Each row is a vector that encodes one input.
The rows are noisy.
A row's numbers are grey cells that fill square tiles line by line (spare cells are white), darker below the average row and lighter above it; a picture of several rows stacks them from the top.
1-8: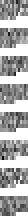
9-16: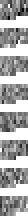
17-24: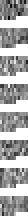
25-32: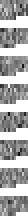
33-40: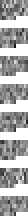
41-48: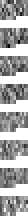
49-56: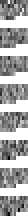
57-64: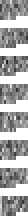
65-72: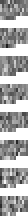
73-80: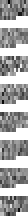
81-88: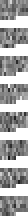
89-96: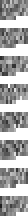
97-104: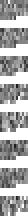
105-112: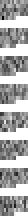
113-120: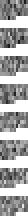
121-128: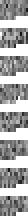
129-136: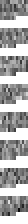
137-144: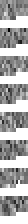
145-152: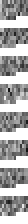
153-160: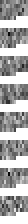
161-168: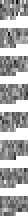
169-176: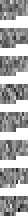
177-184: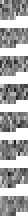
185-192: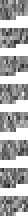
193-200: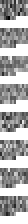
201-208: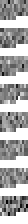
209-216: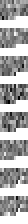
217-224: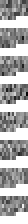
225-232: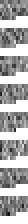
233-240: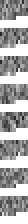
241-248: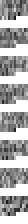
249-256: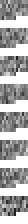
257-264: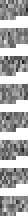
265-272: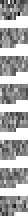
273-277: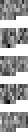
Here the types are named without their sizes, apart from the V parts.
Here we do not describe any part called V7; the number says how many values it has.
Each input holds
a value of V7, together with a list of points on a line.
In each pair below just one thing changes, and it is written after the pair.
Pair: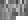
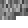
the place on the line in item 1 of the list
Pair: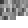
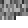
the value of V7
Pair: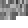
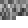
the value of V7
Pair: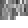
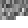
the value of V7
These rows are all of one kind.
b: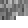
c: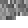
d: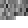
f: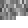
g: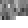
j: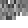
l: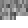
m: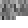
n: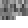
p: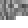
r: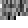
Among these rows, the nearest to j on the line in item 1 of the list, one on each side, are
b and f.
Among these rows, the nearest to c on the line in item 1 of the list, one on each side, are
n and r.
